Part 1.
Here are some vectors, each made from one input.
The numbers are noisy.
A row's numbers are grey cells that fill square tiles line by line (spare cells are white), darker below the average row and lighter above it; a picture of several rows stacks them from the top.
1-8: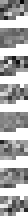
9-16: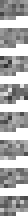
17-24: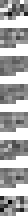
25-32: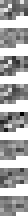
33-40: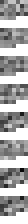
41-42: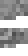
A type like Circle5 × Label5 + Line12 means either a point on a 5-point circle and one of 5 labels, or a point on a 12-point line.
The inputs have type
Line4.
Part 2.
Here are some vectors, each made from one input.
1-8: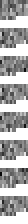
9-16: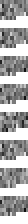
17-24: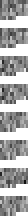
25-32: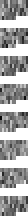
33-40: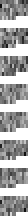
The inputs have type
Line7.
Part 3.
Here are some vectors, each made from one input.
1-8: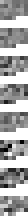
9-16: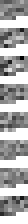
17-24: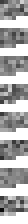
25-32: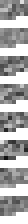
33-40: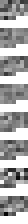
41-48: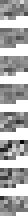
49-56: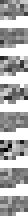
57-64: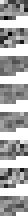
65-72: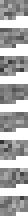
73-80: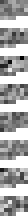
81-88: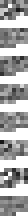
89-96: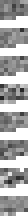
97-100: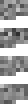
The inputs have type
Line4 × Line4.
